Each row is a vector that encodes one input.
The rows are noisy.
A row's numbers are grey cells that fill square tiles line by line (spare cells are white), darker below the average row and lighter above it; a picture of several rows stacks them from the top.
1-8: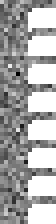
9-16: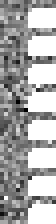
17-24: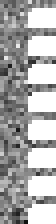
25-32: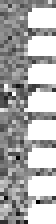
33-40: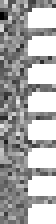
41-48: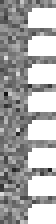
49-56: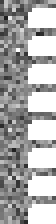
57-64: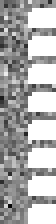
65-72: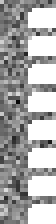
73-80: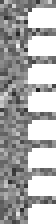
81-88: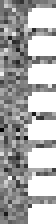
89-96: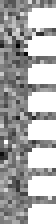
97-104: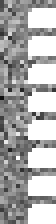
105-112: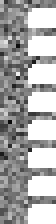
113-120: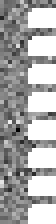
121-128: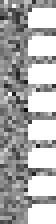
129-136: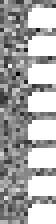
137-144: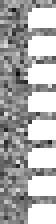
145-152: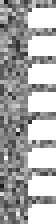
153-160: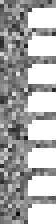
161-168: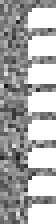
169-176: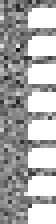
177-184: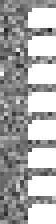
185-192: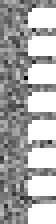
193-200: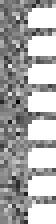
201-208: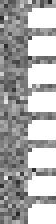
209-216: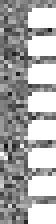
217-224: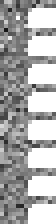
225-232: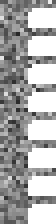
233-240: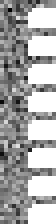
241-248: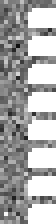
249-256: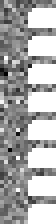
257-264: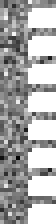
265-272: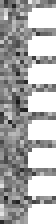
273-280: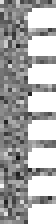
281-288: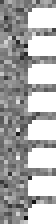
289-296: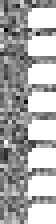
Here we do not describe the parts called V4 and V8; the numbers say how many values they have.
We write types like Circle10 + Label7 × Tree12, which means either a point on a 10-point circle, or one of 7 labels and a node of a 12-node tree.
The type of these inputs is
(Line7 + V8) × Tree11 × V4.
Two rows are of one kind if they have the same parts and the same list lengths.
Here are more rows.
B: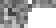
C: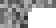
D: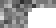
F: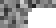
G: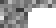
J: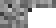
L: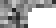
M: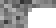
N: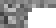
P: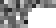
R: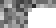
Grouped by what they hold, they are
B, C, L
D, F, G, J, M, N, P, R

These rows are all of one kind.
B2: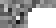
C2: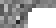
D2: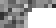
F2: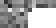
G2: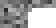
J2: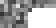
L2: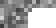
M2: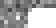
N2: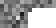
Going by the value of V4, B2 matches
D2, J2 and L2.
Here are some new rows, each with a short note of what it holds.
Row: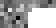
a point on a 7-point line, a node of an 11-node tree and a value of V4
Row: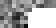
a point on a 7-point line, a node of an 11-node tree and a value of V4
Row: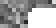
a node of an 11-node tree, a value of V4 and a value of V8
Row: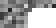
a node of an 11-node tree, a value of V4 and a value of V8
